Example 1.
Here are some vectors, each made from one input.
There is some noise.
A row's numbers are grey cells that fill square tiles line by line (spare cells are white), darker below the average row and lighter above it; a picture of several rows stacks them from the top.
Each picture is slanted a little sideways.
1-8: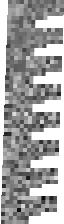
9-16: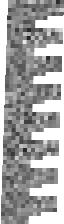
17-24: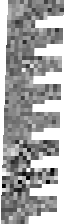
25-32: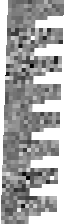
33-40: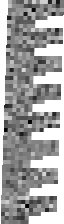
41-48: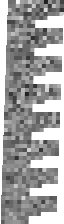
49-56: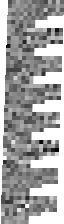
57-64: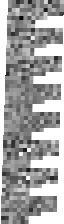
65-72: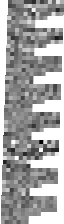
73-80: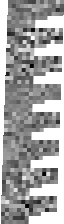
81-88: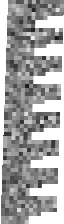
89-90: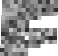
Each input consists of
either a point on a 4-point line, or a point on a 10-point line.
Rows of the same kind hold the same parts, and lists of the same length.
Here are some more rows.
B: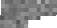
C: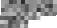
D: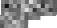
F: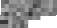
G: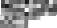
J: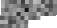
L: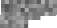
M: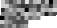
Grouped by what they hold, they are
B, C, D, G, J, L, M
F

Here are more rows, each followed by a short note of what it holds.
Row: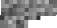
a point on a 10-point line
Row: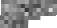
a point on a 4-point line
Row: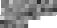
a point on a 4-point line
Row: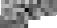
a point on a 4-point line
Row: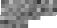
a point on a 4-point line
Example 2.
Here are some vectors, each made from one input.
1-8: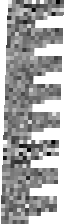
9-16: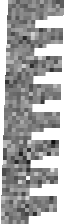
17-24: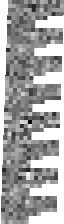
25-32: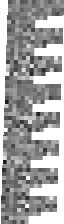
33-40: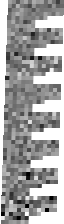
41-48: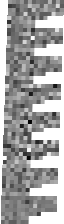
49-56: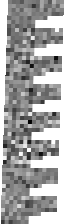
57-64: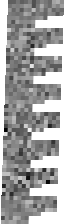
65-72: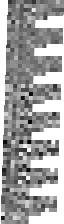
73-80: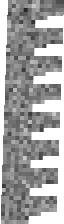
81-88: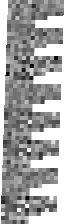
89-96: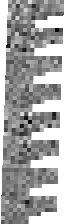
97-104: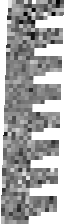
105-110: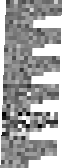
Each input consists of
either a point on a 4-point line and a point on a 9-point line, or a point on a 10-point line.
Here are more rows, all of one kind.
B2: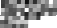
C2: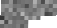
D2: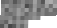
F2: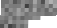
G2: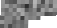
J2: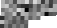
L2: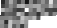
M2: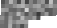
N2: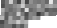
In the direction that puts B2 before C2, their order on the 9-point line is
G2, D2, F2, B2, C2, L2, J2, N2, M2.
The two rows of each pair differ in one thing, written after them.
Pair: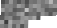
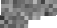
the place on the 4-point line
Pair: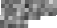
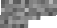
the place on the 9-point line
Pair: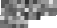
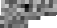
the place on the 4-point line
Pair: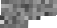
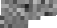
the place on the 4-point line
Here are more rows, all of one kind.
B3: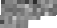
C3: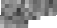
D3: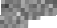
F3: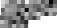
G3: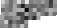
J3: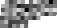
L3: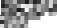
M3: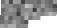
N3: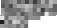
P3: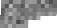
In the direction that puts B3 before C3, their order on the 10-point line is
B3, N3, M3, L3, J3, D3, P3, G3, C3, F3.
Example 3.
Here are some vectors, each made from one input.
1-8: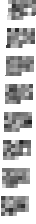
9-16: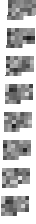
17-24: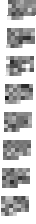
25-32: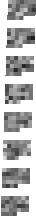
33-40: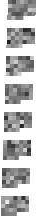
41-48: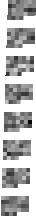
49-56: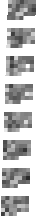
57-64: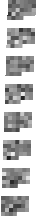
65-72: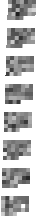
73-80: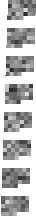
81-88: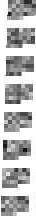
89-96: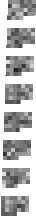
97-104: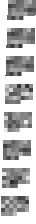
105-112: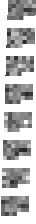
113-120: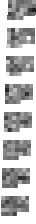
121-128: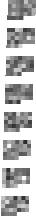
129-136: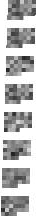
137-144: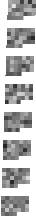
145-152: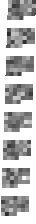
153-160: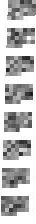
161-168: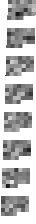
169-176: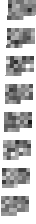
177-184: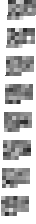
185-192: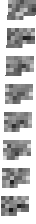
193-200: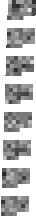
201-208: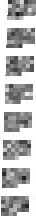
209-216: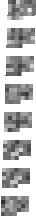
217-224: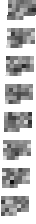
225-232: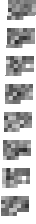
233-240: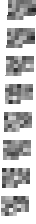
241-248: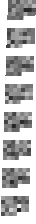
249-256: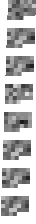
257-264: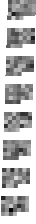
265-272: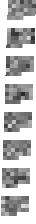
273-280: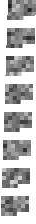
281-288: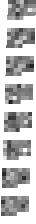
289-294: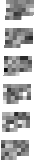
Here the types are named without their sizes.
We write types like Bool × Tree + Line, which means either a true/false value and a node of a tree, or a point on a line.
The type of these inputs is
Circle × (Tree + Unit) + Unit.
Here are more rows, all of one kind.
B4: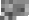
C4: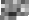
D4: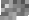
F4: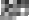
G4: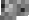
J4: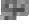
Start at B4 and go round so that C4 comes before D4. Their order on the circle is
B4, C4, F4, D4, G4, J4.
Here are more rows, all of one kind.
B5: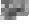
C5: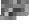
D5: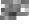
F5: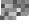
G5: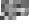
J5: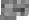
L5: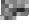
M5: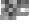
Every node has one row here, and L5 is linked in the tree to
B5.
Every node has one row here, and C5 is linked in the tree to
M5.
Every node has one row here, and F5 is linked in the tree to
G5 and J5.
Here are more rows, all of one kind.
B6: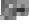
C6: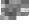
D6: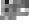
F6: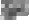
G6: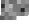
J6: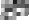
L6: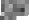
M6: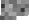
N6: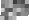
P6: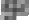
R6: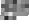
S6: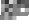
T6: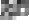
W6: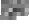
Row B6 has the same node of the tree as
F6, N6, P6 and R6.
